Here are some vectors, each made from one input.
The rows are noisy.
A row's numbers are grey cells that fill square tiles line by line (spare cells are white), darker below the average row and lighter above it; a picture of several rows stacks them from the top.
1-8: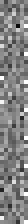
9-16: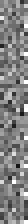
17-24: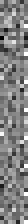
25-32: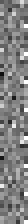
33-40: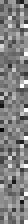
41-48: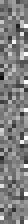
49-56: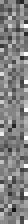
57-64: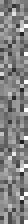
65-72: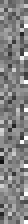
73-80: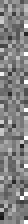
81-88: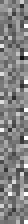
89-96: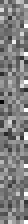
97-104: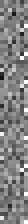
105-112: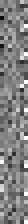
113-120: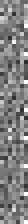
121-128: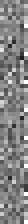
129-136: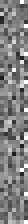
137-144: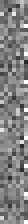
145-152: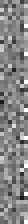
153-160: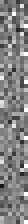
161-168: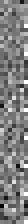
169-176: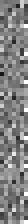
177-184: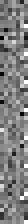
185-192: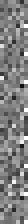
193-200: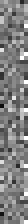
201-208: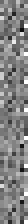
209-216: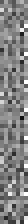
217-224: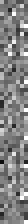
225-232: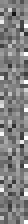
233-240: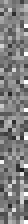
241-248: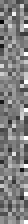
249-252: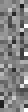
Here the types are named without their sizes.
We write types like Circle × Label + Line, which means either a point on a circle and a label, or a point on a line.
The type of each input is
Bool × List(Circle).
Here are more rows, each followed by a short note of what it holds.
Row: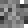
a true/false value, together with a list of one item
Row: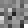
a true/false value, together with a list of three items
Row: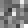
a true/false value, together with a list of three items
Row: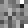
a true/false value, together with a list of one item
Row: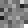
a true/false value, together with a list of one item
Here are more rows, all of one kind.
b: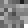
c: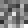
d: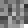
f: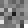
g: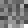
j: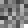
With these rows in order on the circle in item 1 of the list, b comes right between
c and j.
